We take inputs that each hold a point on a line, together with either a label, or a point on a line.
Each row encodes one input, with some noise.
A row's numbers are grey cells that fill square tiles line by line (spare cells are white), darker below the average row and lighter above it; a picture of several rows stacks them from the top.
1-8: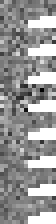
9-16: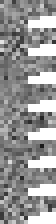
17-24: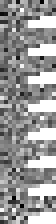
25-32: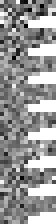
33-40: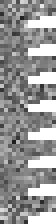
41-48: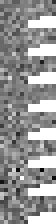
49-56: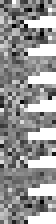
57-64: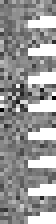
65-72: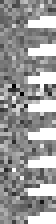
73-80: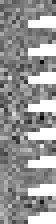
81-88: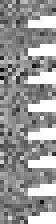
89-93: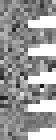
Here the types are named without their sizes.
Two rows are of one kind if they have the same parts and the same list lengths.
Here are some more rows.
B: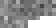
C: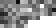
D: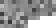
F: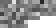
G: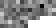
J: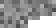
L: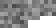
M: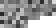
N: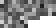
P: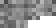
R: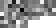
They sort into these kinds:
B, D, F, G, M, P, R
C, J, L, N

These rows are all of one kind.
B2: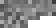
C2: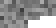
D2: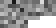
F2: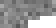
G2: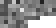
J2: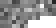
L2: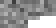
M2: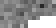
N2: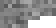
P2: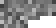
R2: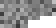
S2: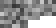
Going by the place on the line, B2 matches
G2, J2 and P2.
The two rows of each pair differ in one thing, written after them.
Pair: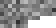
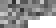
the place on the line
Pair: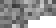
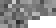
the label
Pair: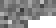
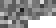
the label
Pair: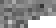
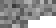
the place on the line
